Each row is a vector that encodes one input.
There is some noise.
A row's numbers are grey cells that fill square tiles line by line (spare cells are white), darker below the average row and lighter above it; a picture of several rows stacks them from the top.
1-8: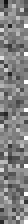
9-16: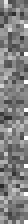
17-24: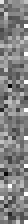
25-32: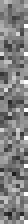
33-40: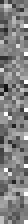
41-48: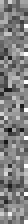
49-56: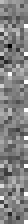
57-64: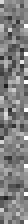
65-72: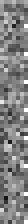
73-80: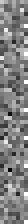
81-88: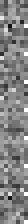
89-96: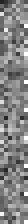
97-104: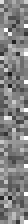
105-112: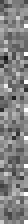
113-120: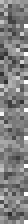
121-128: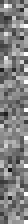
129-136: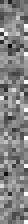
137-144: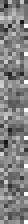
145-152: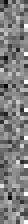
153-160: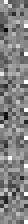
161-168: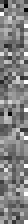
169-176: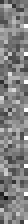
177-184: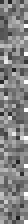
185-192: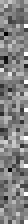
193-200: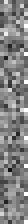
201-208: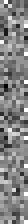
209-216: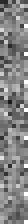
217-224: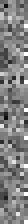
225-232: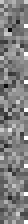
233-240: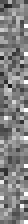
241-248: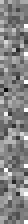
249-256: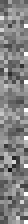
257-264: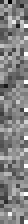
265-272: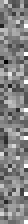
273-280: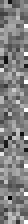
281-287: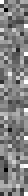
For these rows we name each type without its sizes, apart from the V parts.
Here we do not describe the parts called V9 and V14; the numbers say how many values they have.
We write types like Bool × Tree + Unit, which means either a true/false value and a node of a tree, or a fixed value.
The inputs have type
Bool × (Tree + Unit) + Line + V9 × V14.
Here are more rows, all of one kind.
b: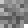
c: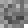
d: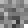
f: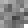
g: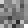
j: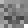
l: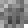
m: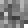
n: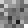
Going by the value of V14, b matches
d, l and m.
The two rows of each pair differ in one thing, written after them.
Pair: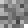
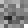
the value of V14
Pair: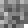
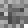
the value of V14
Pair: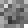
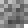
the value of V14
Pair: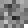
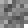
the value of V9
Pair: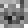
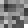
the value of V9
